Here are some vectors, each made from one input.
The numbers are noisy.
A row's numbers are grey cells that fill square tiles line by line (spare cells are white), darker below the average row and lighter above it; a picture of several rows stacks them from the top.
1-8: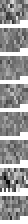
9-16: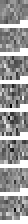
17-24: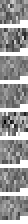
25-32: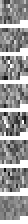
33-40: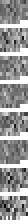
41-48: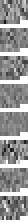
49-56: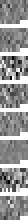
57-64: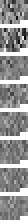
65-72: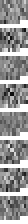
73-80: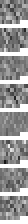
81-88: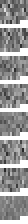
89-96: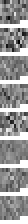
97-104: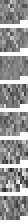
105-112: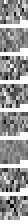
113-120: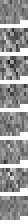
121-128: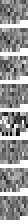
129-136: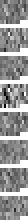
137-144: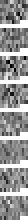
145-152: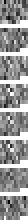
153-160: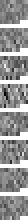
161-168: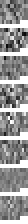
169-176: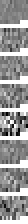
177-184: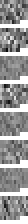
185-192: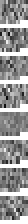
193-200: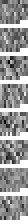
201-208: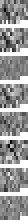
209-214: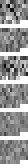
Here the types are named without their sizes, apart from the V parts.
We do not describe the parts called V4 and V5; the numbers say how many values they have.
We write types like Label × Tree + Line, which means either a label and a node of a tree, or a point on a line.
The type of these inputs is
Line × (Line + V5) + V4.
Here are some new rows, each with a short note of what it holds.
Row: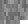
a point on each of two lines
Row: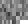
a point on a line and a value of V5
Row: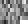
a point on each of two lines
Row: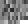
a value of V4
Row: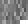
a point on a line and a value of V5
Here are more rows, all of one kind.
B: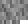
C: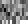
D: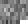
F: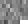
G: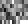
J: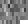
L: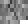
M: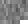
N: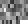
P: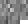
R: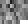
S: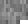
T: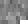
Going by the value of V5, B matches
F and T.
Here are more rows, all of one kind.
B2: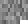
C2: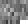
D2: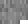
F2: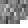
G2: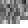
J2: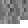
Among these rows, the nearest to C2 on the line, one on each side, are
F2 and G2.
